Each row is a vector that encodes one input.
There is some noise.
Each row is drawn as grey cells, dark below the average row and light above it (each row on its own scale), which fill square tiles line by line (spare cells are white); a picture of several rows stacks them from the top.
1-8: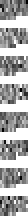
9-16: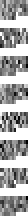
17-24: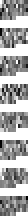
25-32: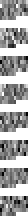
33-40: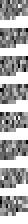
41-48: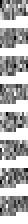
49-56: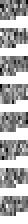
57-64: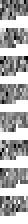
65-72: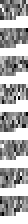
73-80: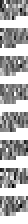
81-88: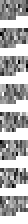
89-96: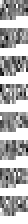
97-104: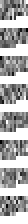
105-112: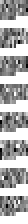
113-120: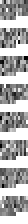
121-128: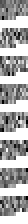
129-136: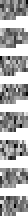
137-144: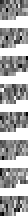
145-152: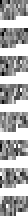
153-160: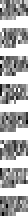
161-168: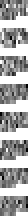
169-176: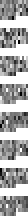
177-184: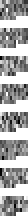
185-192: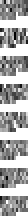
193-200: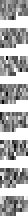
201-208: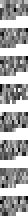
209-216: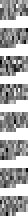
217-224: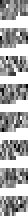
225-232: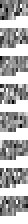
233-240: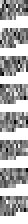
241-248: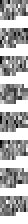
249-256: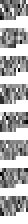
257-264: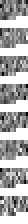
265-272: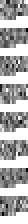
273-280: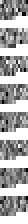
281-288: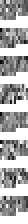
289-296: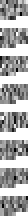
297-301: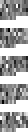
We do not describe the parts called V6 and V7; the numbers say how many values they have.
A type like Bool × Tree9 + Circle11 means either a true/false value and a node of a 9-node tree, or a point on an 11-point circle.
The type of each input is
(Bool × Label5 + List2(V6)) × (Tree8 + V7).
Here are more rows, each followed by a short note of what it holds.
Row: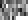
a node of an 8-node tree, together with a list of one item
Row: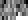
one of 5 labels, a node of an 8-node tree and a true/false value
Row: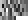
one of 5 labels, a true/false value and a value of V7
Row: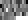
one of 5 labels, a node of an 8-node tree and a true/false value
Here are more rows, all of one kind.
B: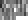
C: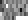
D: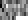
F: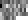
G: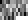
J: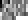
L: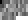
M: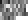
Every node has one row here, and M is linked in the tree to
F and G.
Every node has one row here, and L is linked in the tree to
J.
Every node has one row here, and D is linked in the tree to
B.
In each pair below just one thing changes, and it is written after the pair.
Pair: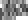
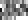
the value of V6 in item 1 of the list
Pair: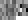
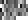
the value of V7
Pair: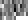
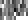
the value of V6 in item 2 of the list
